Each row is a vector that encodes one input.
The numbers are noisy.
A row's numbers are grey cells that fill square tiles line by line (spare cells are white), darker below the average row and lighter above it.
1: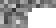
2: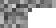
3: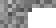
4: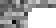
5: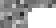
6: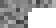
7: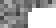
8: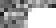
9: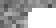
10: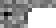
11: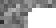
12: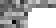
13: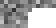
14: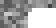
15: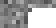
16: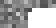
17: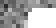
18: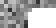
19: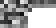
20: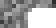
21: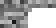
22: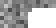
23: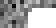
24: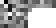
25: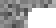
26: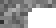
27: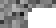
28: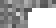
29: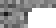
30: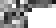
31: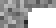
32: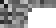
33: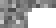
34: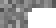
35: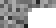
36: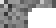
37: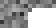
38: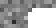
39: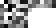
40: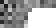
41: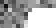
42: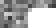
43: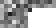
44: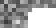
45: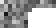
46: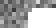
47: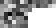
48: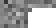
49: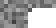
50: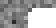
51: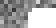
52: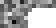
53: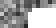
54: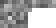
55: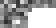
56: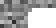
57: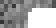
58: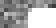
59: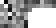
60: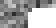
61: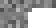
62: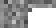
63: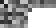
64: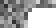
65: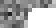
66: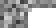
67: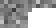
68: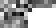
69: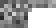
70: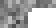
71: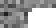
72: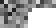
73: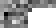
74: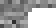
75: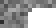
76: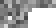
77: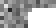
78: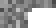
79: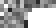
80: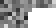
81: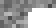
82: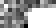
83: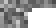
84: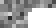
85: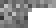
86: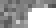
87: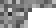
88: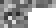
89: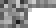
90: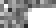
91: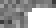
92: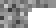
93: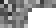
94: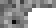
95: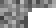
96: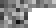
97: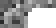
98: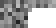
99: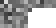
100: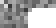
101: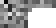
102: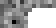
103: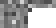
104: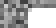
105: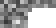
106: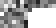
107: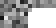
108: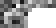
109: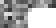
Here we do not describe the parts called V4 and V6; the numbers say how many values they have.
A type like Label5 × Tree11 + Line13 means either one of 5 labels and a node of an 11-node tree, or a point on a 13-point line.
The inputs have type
Bool × Bool × Bool + Label5 + V4 × V6.
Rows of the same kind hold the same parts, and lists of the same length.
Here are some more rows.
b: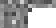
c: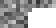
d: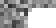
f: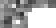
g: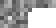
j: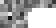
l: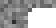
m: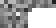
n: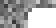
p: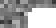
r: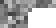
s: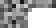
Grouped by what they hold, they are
b, d, m
c, g, r
f, j, l, n, p, s

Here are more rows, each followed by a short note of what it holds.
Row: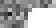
one of 5 labels
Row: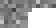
three true/false values
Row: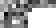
one of 5 labels
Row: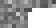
one of 5 labels
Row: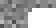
three true/false values
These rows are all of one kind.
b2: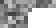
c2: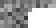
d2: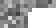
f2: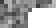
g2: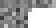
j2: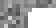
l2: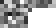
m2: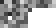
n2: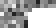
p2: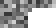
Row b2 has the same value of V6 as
d2, j2, l2 and n2.
